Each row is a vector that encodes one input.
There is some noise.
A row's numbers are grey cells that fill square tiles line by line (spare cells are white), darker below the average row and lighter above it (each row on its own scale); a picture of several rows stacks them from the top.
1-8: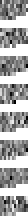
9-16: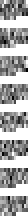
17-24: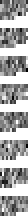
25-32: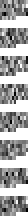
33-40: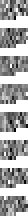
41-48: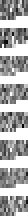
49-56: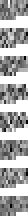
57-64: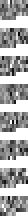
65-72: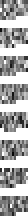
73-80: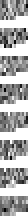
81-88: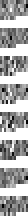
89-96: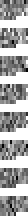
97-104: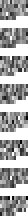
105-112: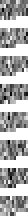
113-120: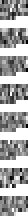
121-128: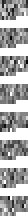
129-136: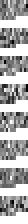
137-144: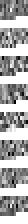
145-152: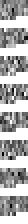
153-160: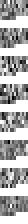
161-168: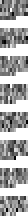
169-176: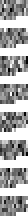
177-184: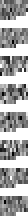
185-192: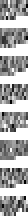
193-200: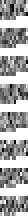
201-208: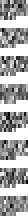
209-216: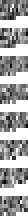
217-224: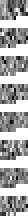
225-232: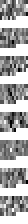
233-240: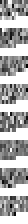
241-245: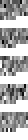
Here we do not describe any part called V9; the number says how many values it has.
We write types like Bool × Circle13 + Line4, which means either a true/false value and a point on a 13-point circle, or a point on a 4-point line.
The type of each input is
Bool × (Line5 + V9) × Line6.
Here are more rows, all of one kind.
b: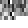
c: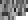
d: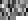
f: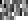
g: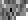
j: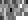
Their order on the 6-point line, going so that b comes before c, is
f, b, d, g, c, j.
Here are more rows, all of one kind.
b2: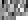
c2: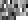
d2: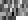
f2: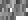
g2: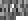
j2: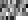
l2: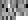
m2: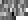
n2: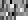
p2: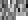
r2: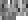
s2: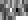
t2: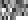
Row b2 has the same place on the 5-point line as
l2 and n2.
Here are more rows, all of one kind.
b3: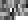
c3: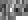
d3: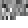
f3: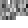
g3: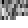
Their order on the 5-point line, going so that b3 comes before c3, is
g3, d3, f3, b3, c3.
